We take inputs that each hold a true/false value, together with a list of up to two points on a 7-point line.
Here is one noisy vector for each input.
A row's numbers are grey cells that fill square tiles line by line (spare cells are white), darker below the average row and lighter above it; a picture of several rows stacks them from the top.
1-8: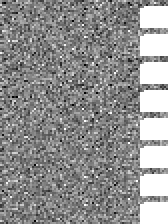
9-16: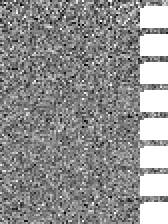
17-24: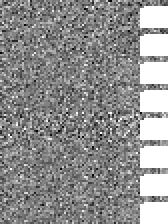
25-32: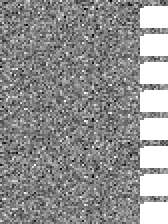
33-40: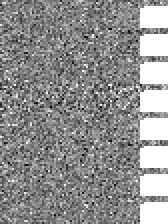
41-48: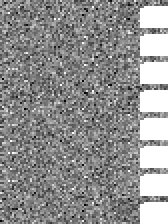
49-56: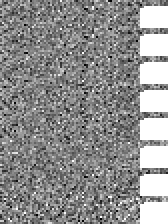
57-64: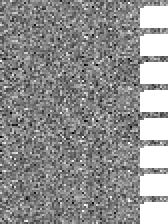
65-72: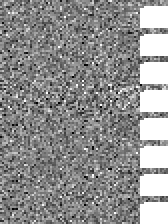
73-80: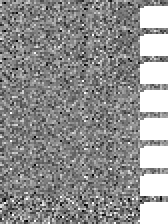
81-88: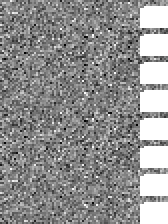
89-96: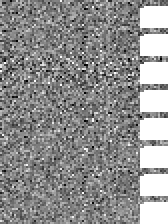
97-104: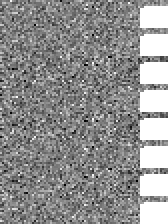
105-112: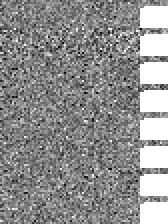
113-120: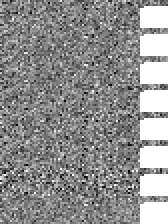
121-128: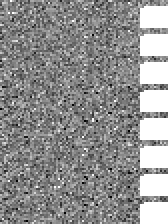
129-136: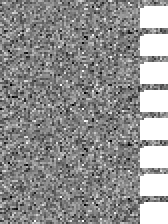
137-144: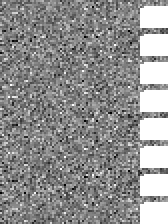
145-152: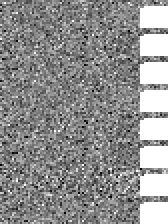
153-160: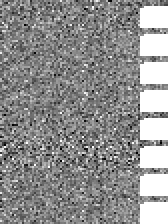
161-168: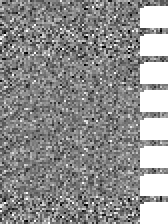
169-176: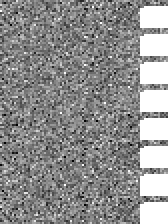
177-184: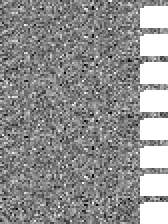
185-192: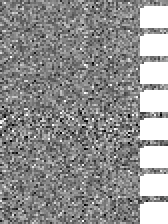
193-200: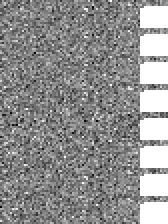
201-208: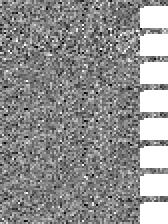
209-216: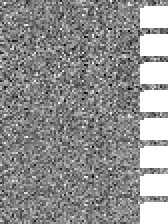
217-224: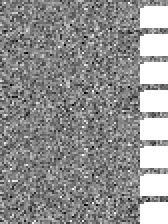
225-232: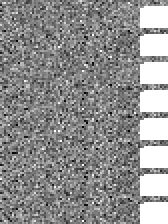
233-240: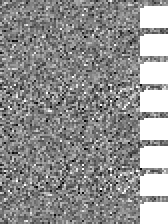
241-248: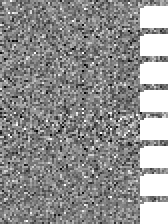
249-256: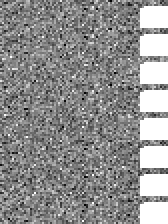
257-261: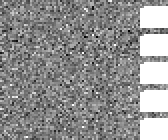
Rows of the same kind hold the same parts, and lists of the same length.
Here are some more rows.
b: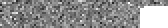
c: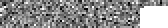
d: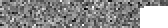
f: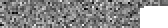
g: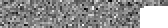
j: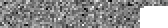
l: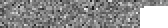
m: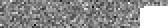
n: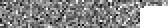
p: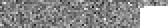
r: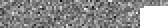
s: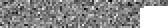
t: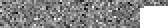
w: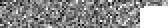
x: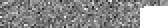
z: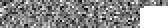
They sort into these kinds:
b, g, j, m, p, s
c, n, w, z
d, f, l, r, t, x

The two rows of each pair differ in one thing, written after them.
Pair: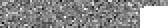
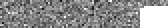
the place on the 7-point line in item 2 of the list
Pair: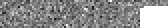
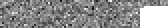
the place on the 7-point line in item 1 of the list
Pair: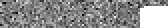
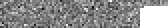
the true/false value
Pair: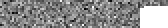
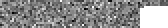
the place on the 7-point line in item 1 of the list
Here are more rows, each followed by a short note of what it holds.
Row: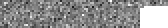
a true/false value, together with a list of two items
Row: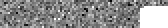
a true/false value, together with a list of one item
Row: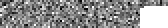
a true/false value, together with the empty list
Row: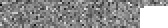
a true/false value, together with a list of one item
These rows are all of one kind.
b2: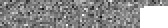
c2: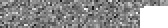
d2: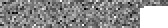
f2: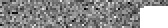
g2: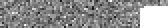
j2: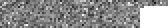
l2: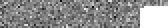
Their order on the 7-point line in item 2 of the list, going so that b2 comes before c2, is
g2, b2, j2, l2, f2, c2, d2.
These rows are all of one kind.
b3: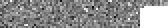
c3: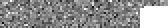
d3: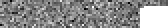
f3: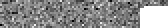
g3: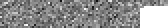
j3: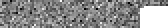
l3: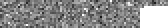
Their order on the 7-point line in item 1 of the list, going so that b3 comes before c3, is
l3, d3, j3, f3, b3, g3, c3.
